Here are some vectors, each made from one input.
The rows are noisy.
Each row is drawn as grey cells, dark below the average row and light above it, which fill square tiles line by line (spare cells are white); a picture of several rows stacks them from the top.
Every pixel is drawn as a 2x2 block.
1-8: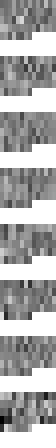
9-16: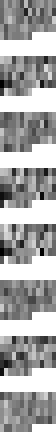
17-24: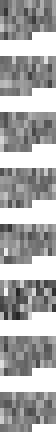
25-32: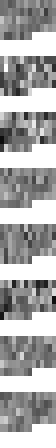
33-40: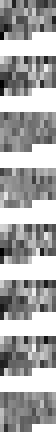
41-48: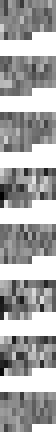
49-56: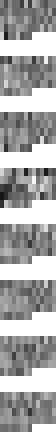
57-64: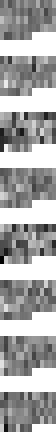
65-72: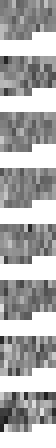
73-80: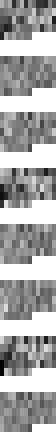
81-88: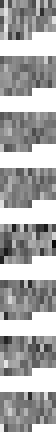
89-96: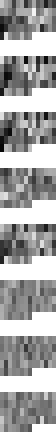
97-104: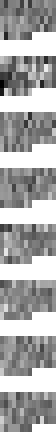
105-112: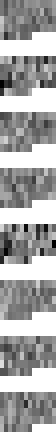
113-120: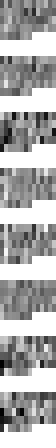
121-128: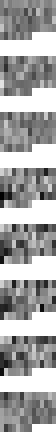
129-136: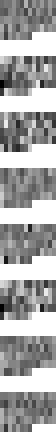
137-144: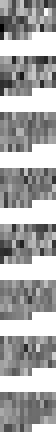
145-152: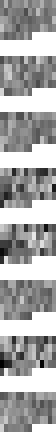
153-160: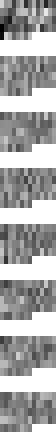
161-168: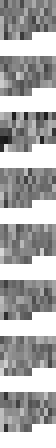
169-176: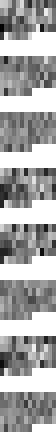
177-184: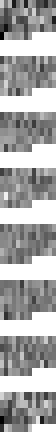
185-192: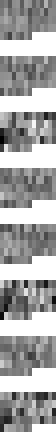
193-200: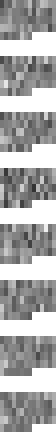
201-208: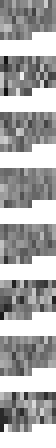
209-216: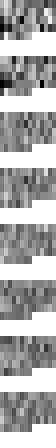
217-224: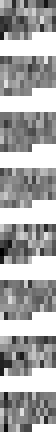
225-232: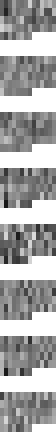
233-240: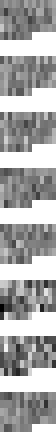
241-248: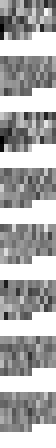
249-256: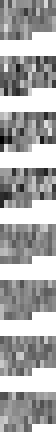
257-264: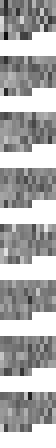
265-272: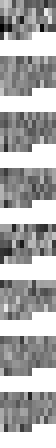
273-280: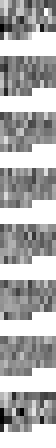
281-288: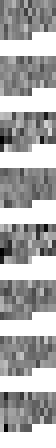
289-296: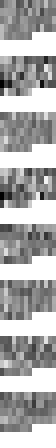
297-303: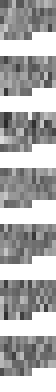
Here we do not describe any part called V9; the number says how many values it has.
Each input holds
either a point on an 8-point circle, or a fixed value, or a true/false value and two values of V9.
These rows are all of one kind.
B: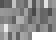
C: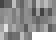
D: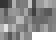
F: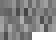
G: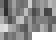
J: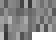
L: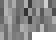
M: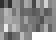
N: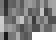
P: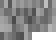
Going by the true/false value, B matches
F, J, L and P.
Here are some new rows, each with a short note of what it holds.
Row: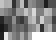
a point on an 8-point circle
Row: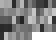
a point on an 8-point circle
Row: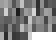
a fixed value
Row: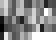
a point on an 8-point circle
